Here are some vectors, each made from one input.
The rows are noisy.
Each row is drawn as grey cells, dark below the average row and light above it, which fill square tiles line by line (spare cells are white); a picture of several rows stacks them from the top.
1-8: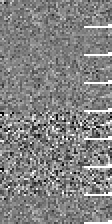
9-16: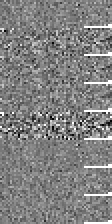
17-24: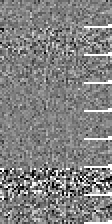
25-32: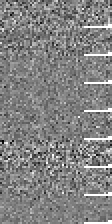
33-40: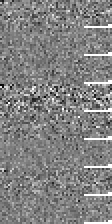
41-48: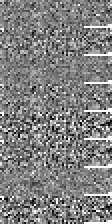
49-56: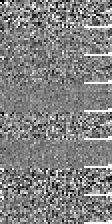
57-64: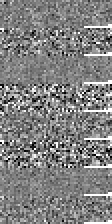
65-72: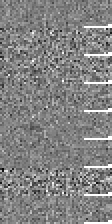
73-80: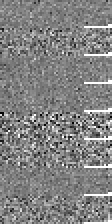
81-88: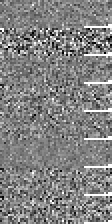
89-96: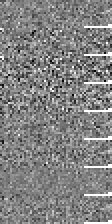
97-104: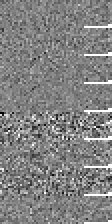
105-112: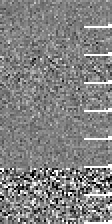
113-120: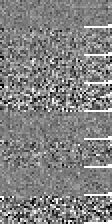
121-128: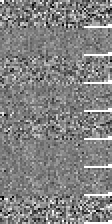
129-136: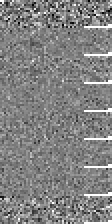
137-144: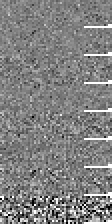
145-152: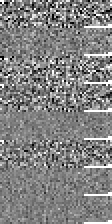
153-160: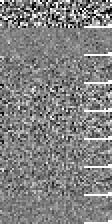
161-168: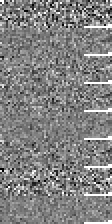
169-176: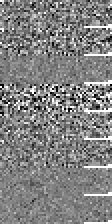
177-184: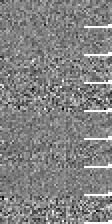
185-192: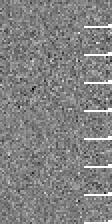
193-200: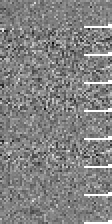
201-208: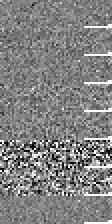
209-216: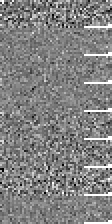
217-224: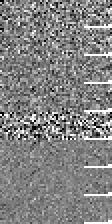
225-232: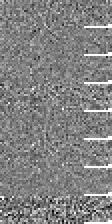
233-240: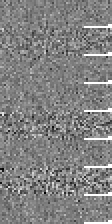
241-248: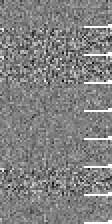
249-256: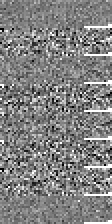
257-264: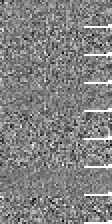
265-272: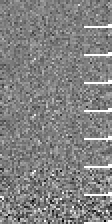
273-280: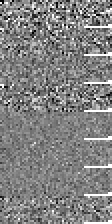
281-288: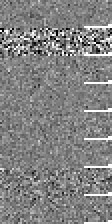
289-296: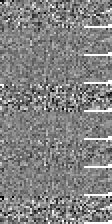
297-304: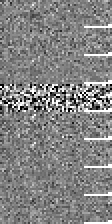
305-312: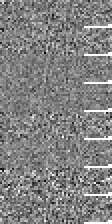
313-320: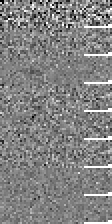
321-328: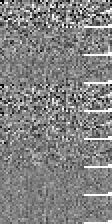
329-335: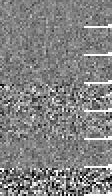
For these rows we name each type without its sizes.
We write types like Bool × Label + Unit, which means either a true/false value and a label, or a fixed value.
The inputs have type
Circle + Unit.
